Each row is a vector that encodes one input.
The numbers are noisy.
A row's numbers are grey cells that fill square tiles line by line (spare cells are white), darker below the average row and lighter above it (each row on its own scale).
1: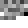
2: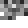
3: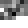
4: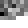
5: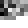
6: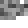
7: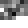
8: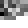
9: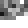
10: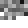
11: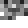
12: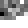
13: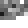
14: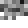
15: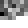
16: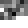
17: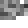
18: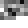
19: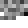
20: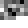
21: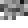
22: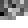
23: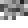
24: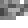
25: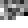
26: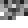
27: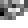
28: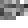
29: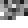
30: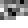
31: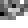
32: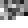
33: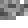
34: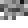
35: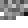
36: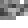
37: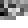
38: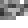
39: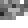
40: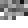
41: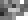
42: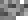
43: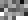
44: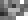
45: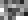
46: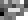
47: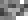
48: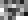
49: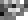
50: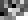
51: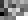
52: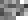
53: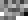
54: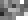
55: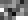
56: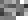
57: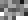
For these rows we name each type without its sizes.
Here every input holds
either a point on a line, or a node of a tree.
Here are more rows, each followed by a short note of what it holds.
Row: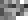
a node of a tree
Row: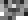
a point on a line
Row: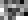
a point on a line
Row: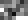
a point on a line
